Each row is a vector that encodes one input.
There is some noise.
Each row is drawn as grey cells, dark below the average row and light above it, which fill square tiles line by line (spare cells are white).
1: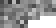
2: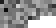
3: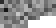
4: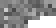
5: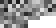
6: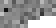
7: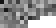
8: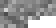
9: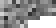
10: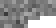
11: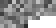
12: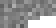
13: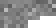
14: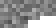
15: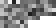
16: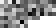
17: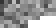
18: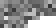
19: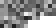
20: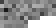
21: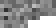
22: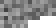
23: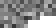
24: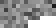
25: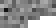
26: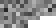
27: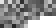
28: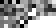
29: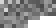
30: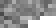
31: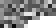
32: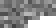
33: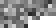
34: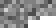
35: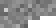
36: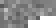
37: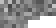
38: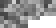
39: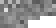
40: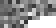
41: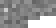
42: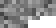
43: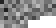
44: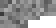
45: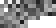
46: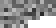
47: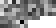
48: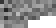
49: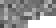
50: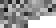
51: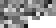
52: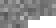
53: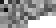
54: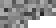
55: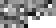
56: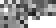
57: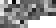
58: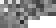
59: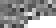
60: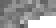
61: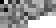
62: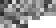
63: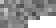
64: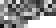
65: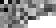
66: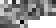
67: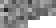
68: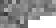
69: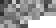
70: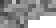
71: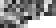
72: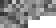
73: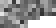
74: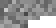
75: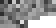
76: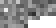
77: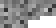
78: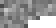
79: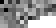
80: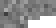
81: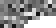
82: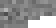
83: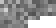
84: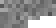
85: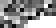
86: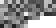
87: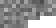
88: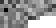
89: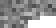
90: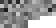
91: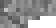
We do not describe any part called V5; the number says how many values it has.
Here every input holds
either three true/false values and a value of V5, or a list of up to two points on a 4-point line.
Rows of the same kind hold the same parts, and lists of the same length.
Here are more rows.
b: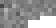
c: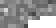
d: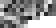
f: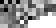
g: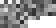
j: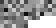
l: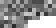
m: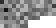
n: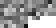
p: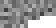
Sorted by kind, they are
b, c, g, l, n
d
f, m
j, p

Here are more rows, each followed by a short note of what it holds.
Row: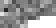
a list of one item
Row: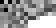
a list of one item
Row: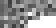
three true/false values and a value of V5
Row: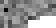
a list of one item
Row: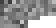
three true/false values and a value of V5
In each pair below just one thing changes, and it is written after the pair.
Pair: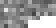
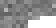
one of the three true/false values
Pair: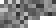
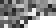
the value of V5
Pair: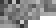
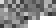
one of the three true/false values
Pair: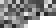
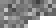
the value of V5
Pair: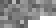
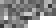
one of the three true/false values
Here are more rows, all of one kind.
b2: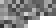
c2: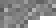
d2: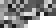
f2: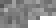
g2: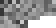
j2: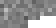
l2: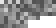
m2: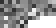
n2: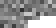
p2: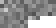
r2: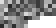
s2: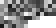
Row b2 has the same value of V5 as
d2, f2 and p2.
